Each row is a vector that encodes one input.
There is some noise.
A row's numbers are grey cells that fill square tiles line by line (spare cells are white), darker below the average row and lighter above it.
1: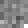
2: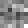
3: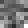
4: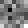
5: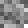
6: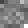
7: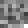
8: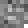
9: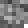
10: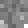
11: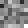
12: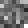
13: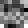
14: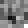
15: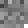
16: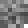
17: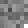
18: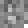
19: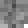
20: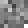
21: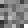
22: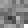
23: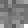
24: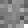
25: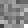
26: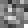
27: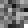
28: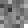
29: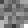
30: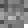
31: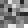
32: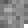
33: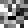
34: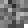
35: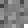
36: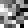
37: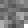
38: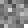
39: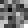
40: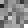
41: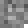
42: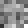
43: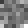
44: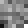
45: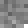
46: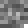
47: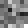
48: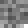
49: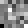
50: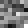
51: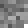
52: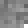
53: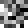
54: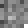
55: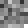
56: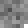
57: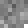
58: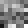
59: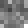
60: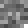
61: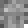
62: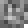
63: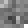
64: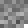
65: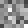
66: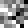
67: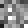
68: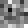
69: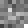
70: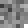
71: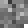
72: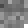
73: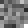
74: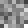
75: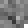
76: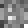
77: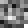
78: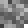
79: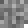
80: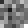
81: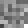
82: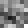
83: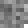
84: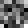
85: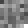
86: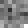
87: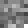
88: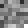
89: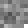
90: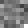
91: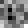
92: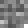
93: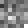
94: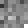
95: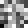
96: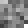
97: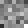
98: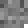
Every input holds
either a fixed value, or a node of a 9-node tree and a node of a 13-node tree.
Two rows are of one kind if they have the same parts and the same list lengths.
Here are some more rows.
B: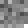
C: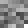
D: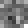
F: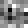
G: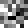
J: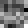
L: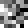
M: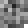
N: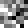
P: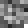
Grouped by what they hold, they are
B, C, D, F, J, M, P
G, L, N

